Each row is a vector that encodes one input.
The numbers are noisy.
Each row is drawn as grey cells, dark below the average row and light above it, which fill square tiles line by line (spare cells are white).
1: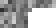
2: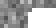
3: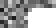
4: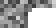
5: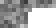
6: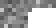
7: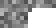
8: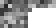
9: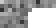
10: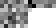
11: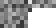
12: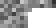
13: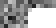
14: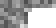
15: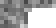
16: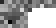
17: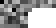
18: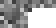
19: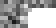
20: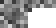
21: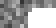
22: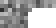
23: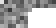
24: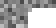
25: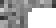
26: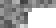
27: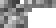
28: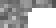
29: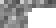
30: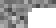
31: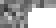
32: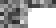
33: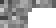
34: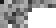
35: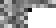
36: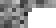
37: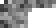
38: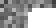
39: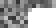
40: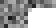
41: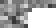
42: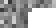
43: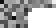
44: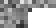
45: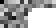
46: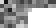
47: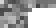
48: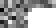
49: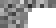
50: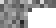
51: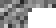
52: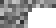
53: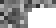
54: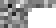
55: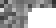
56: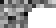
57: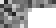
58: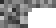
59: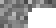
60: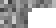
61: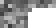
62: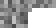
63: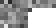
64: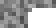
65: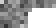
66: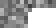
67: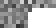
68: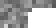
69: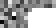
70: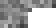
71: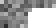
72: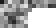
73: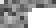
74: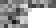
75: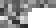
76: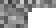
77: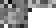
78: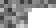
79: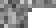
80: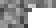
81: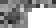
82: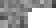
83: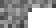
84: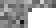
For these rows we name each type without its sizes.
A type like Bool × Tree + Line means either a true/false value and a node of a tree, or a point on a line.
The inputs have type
Bool × Bool × Bool × Bool + Circle + Line.
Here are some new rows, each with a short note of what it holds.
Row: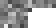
four true/false values
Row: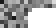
a point on a line
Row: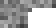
four true/false values
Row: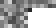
a point on a circle
